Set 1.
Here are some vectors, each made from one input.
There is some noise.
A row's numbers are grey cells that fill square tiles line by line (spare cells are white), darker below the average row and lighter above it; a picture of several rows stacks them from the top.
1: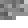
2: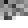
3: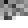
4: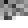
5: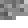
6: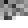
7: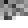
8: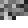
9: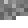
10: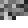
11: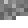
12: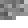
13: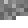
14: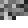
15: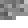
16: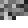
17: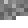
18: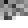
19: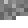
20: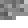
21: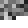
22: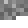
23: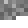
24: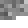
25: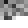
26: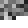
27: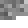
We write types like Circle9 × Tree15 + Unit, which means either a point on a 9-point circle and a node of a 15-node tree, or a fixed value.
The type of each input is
Line4.
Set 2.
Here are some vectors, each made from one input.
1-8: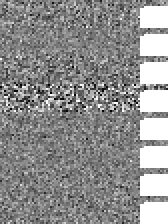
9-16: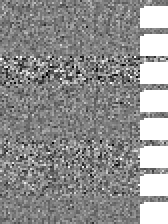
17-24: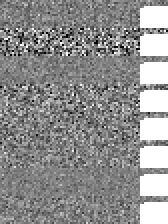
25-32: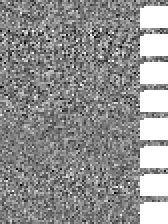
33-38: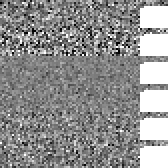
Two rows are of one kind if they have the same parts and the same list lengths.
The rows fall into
2 kinds.
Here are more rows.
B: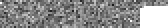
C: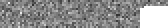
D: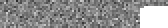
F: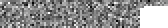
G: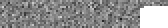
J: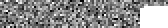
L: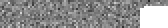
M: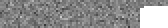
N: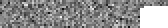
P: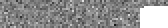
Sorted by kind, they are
B, D, G, M, N, P
C, F, J, L

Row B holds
a node of a 7-node tree.
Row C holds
a fixed value.
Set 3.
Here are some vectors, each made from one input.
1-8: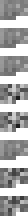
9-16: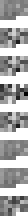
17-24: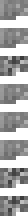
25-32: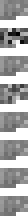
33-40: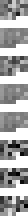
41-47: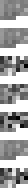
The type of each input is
Line5.
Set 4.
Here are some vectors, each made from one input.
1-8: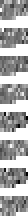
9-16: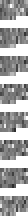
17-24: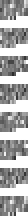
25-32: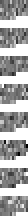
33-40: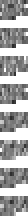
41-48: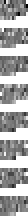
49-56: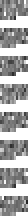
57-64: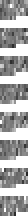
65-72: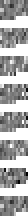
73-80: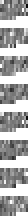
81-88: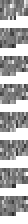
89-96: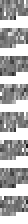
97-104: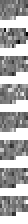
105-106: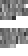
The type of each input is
Circle19 + Unit.
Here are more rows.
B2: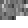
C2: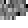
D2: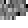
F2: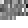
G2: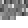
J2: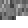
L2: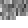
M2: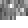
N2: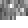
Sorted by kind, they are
B2, F2, G2, J2, L2, M2, N2
C2, D2

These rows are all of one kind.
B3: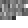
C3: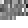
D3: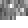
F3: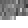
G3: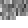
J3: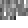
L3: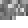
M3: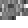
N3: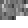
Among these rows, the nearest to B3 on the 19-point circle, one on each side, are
J3 and M3.
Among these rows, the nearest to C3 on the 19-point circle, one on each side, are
F3 and L3.
